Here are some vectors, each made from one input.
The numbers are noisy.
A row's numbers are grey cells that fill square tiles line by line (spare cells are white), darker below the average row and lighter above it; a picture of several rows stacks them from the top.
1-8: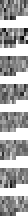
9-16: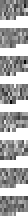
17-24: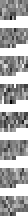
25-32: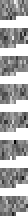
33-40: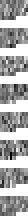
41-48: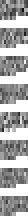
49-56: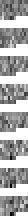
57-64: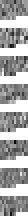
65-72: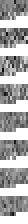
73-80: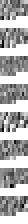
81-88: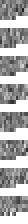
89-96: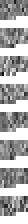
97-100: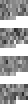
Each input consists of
a list of up to three points on a 5-point line.
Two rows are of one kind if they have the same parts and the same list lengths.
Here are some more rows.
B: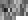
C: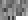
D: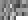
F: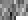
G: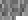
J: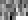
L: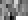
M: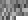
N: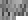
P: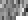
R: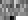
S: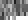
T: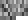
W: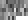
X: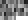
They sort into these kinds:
B, N, T
C, G, S, W
D, M
F, J, L, P, R, X

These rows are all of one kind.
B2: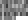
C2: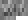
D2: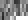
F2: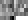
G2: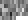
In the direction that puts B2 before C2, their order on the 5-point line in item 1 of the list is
G2, F2, B2, C2, D2.
